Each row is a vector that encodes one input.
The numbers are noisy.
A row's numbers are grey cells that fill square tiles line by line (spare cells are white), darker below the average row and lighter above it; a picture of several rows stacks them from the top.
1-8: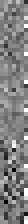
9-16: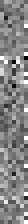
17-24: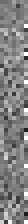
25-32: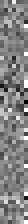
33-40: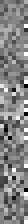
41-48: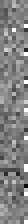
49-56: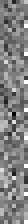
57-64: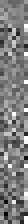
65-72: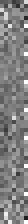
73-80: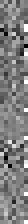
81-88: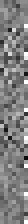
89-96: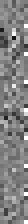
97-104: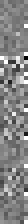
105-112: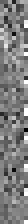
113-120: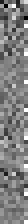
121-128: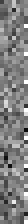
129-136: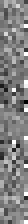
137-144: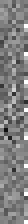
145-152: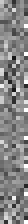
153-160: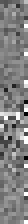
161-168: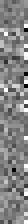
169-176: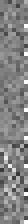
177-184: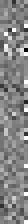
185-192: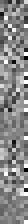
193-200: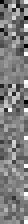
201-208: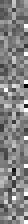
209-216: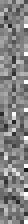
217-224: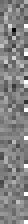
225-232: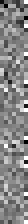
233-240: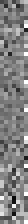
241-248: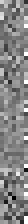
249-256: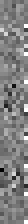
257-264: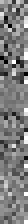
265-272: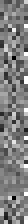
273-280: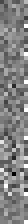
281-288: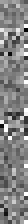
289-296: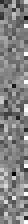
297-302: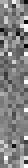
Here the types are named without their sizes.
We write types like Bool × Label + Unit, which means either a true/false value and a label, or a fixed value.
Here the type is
List(Line).
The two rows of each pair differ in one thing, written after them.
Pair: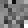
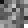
the place on the line in item 1 of the list
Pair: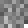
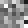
the place on the line in item 1 of the list
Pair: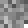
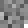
the place on the line in item 2 of the list
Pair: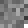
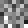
the place on the line in item 1 of the list
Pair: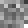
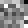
the place on the line in item 2 of the list
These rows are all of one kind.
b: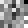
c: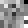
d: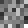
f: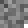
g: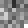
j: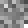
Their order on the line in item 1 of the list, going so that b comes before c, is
d, j, b, g, c, f.
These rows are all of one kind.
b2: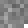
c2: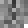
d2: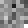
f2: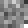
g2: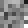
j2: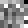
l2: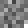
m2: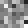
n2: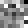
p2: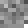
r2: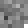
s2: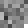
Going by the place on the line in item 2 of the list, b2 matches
d2 and m2.
